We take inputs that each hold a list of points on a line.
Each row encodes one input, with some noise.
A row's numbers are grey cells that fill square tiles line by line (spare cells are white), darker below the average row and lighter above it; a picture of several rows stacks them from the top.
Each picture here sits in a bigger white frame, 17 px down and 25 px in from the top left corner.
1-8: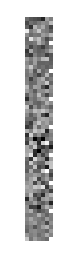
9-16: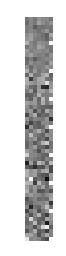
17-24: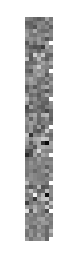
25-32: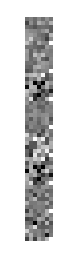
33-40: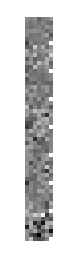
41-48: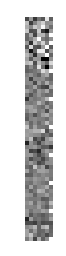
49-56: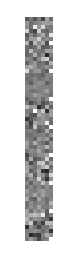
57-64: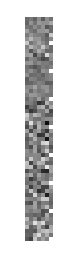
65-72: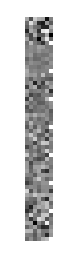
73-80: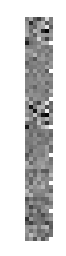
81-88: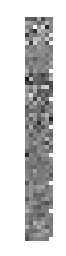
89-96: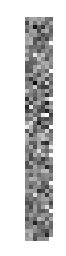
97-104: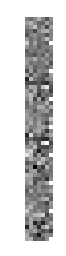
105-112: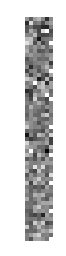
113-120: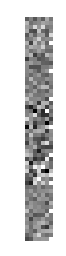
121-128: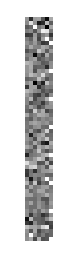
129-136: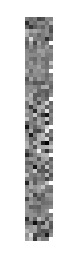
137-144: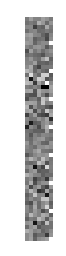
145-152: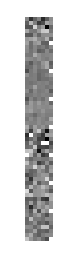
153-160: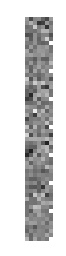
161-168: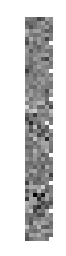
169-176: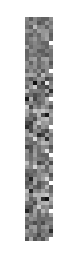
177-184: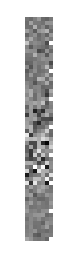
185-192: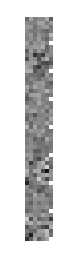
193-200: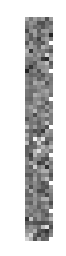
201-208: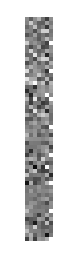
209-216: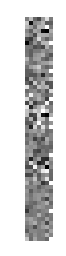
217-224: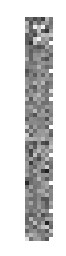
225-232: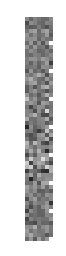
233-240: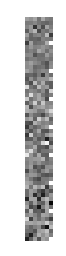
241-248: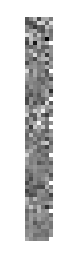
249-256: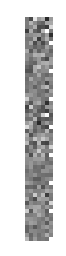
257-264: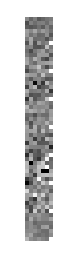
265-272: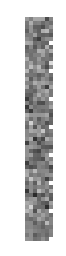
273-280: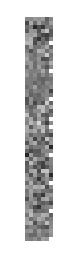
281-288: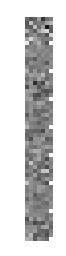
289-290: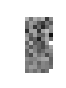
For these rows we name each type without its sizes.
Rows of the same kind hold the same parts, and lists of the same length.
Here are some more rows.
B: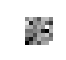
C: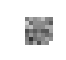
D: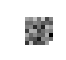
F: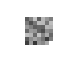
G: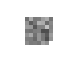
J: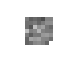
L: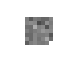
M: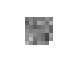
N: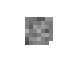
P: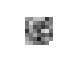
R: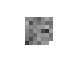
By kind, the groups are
B, D, J, L, N, R
C, G, M, P
F

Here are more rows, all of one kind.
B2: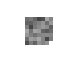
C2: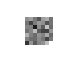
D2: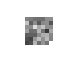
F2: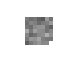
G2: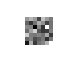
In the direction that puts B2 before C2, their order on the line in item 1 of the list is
G2, D2, B2, C2, F2.
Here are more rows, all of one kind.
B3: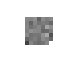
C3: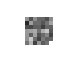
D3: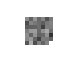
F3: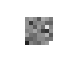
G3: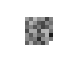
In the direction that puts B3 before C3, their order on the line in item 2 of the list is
B3, G3, F3, C3, D3.
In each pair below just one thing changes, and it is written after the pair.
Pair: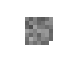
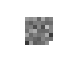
the place on the line in item 2 of the list
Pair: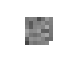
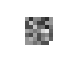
the place on the line in item 2 of the list
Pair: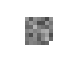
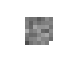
the place on the line in item 2 of the list
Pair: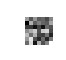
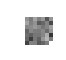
the place on the line in item 2 of the list
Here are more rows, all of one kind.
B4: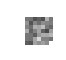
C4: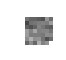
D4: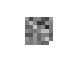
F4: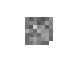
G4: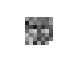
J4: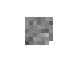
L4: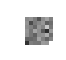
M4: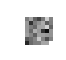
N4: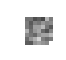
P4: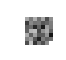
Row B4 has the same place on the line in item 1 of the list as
C4, G4, J4 and N4.
